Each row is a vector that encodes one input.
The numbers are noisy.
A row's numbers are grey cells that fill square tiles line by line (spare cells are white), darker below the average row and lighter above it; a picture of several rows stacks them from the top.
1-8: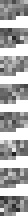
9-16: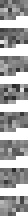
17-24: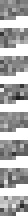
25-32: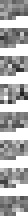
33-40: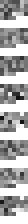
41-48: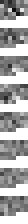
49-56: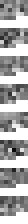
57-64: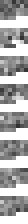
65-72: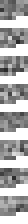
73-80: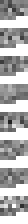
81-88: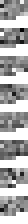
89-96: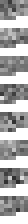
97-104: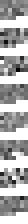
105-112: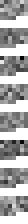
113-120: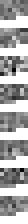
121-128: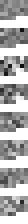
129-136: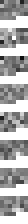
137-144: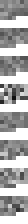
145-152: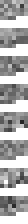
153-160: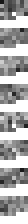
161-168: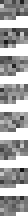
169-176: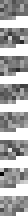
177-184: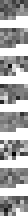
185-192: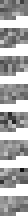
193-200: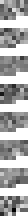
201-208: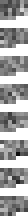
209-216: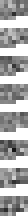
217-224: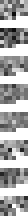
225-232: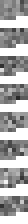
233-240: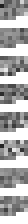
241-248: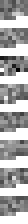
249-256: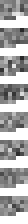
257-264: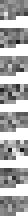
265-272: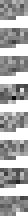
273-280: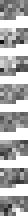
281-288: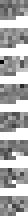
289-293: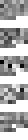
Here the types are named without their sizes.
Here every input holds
a list of points on a line.
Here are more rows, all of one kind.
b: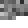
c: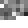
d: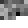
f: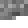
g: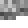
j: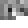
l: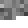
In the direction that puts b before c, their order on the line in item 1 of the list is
g, d, f, b, l, j, c.
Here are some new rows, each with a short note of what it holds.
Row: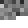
a list of two items
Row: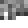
a list of three items
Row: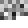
the empty list
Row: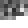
a list of one item
